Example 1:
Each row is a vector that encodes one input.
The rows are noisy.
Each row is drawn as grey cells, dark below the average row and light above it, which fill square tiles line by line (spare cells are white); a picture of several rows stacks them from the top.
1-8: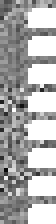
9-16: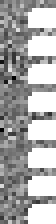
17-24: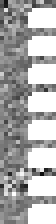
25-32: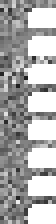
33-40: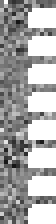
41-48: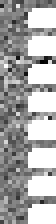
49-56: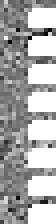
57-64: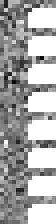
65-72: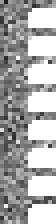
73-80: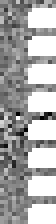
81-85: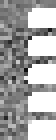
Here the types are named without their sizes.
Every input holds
either a node of a tree, or four true/false values.
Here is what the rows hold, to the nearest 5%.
About 30% of them hold a node of a tree. The rest hold four true/false values.
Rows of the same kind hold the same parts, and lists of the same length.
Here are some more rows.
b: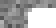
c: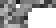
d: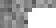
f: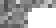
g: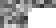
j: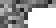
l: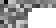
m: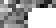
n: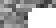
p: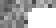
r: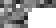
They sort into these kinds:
b, d, f, p
c, g, j, l, m, n, r

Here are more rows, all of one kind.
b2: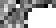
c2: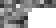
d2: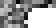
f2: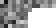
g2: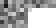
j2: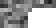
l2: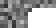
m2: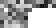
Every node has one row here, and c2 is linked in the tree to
b2, g2 and j2.
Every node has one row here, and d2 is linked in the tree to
b2 and f2.
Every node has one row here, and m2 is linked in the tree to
g2.
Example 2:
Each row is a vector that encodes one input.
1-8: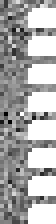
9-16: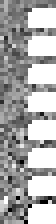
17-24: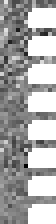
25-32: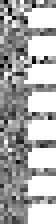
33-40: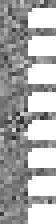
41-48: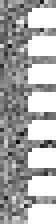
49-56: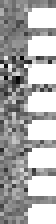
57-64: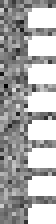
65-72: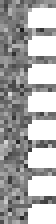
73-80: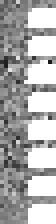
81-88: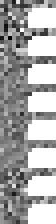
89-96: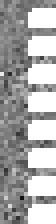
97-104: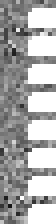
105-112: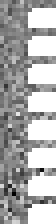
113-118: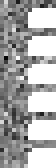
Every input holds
either a fixed value, or a node of a 15-node tree and five true/false values.
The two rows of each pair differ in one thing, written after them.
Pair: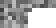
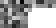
one of the five true/false values
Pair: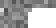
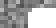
one of the five true/false values
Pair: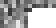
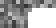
one of the five true/false values
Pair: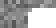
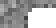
the node of the tree
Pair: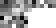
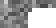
the node of the tree
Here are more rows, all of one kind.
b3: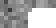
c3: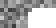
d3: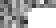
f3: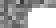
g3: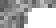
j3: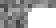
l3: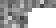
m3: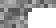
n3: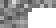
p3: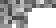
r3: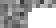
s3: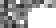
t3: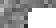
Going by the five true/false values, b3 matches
c3 and m3.
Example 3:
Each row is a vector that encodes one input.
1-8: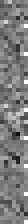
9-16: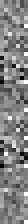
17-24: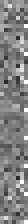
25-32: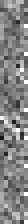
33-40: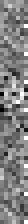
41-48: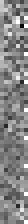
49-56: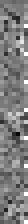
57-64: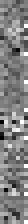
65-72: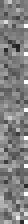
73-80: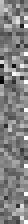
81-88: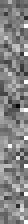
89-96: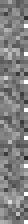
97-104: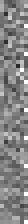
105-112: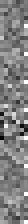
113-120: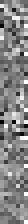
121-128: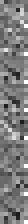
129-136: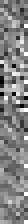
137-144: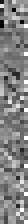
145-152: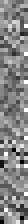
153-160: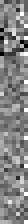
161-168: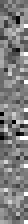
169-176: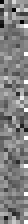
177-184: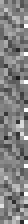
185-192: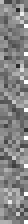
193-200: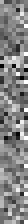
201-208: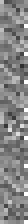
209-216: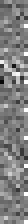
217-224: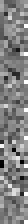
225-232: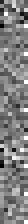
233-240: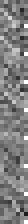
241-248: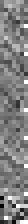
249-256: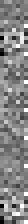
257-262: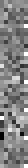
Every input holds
a node of a 19-node tree and a true/false value.
